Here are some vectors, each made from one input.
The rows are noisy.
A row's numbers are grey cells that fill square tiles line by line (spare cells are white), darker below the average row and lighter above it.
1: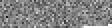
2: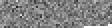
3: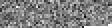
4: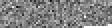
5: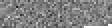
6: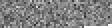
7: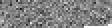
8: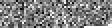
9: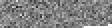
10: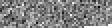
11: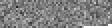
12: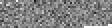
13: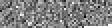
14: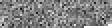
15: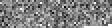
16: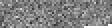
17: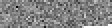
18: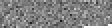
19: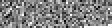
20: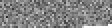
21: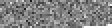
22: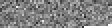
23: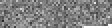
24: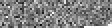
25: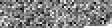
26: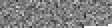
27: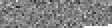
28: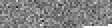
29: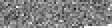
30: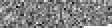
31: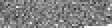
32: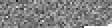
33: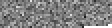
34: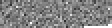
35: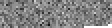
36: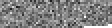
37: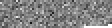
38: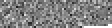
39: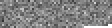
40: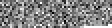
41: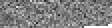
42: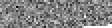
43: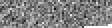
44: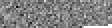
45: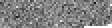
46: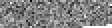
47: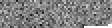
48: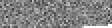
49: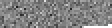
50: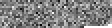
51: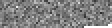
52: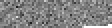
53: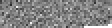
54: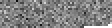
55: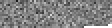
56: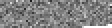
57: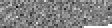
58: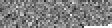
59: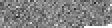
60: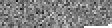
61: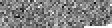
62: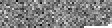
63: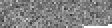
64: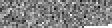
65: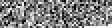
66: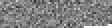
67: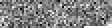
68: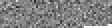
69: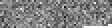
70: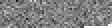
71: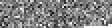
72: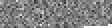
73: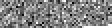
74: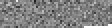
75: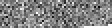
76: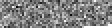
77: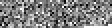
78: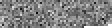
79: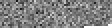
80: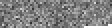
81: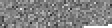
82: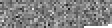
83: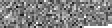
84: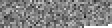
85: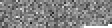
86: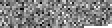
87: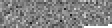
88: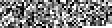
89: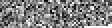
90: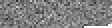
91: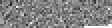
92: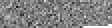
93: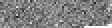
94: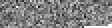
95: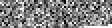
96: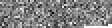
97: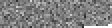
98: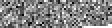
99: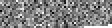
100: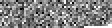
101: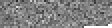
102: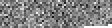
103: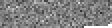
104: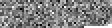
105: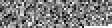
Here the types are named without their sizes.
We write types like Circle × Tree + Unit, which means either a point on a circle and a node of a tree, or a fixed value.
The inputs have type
Bool × (Label + Line).
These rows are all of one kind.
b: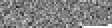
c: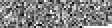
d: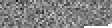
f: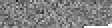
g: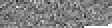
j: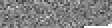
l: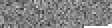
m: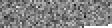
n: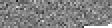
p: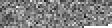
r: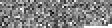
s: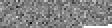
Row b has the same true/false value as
c, r and s.
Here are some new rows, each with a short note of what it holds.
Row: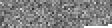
a point on a line and a true/false value
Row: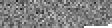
a point on a line and a true/false value
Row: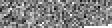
a label and a true/false value
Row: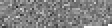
a point on a line and a true/false value
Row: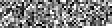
a label and a true/false value
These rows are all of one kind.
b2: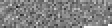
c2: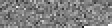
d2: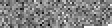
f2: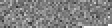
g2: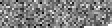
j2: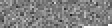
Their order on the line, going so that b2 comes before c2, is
g2, b2, d2, c2, j2, f2.
